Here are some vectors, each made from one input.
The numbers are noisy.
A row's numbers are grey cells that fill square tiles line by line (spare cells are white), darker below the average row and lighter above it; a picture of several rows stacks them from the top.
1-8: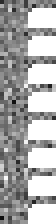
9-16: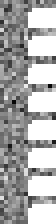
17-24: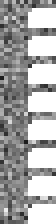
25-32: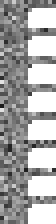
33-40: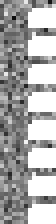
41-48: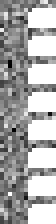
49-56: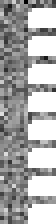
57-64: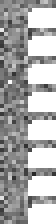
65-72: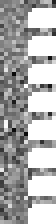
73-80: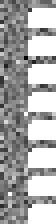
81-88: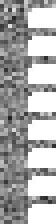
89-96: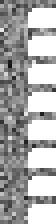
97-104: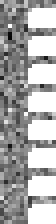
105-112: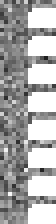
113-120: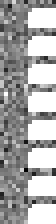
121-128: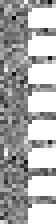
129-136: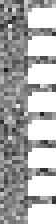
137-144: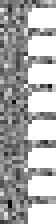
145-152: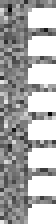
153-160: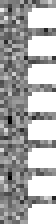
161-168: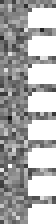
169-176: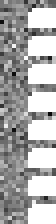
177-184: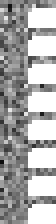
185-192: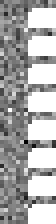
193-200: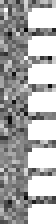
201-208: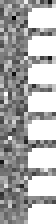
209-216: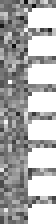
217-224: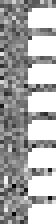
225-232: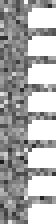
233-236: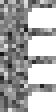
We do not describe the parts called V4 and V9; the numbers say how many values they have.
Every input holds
a point on a 6-point line, together with either a point on an 8-point circle and a value of V9, or a value of V4.
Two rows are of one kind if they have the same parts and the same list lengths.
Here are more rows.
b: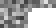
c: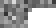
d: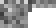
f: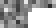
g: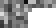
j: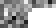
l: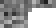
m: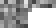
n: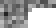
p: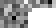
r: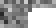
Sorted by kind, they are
b, c, g, l, n
d, f, j, m, p, r

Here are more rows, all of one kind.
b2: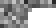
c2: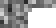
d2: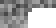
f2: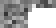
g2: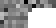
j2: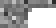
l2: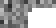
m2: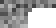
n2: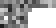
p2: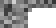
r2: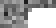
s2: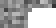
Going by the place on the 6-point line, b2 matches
g2 and s2.
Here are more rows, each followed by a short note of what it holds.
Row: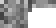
a point on a 6-point line and a value of V4
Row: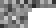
a point on an 8-point circle, a point on a 6-point line and a value of V9
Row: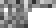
a point on a 6-point line and a value of V4
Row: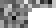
a point on a 6-point line and a value of V4
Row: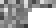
a point on a 6-point line and a value of V4
